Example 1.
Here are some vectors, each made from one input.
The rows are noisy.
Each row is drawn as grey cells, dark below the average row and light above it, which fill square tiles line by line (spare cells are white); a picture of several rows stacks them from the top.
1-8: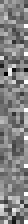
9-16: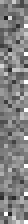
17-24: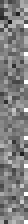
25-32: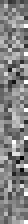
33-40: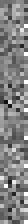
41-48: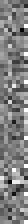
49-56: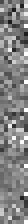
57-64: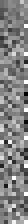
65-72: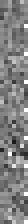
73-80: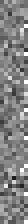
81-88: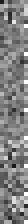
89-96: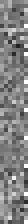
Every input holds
a list of up to three points on a 7-point line.
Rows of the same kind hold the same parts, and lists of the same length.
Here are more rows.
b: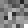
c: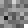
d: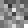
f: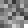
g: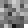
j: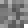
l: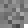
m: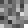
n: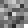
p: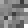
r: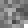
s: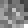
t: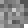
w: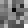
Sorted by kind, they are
b, l, s, w
c, d, f, g, p
j, m, t
n, r

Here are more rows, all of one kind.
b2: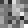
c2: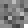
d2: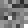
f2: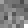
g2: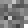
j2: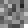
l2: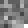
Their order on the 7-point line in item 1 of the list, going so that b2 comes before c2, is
g2, f2, d2, l2, b2, c2, j2.
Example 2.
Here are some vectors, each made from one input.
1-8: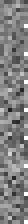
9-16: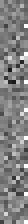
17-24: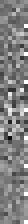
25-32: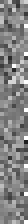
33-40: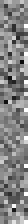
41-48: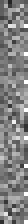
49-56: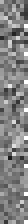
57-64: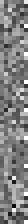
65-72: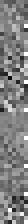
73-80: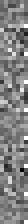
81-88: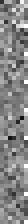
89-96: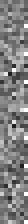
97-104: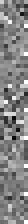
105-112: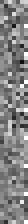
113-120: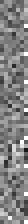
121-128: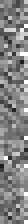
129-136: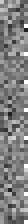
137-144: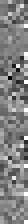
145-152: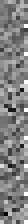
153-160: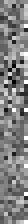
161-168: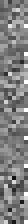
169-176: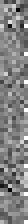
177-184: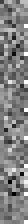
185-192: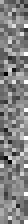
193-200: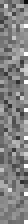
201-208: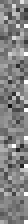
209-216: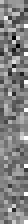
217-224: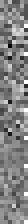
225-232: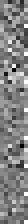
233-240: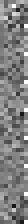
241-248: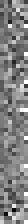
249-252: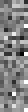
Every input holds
either a point on an 11-point line, or a point on a 19-point line and four true/false values.
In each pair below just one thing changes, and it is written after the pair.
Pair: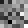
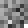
one of the four true/false values
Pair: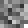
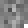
the place on the 19-point line
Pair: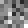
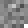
one of the four true/false values
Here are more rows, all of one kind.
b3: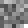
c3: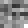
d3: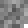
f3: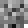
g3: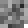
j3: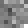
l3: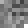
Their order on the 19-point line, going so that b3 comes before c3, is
l3, b3, g3, f3, j3, c3, d3.
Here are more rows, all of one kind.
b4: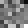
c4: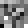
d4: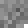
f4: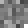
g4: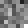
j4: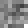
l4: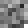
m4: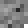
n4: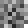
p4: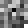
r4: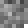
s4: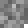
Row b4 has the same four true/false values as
c4, f4, l4 and s4.
